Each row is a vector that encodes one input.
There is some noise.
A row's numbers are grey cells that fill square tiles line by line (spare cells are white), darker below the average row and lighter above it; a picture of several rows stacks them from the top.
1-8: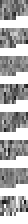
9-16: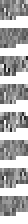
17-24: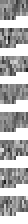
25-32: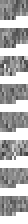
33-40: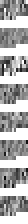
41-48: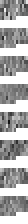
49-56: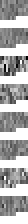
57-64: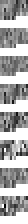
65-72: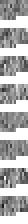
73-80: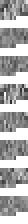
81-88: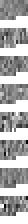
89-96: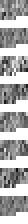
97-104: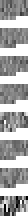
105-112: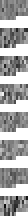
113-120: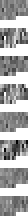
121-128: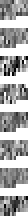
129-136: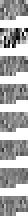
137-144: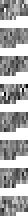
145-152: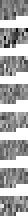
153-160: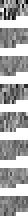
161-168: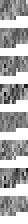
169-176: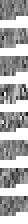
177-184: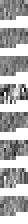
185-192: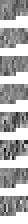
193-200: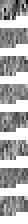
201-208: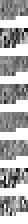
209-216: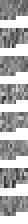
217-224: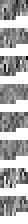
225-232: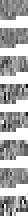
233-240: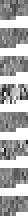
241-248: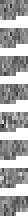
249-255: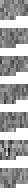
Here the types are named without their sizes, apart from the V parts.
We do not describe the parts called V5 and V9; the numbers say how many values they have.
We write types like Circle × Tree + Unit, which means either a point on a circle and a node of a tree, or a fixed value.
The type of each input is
Bool × (Tree + Unit) × V5 × V9 + Label.
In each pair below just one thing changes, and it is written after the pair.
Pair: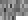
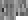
the value of V5
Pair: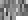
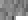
the true/false value
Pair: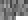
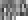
the value of V9
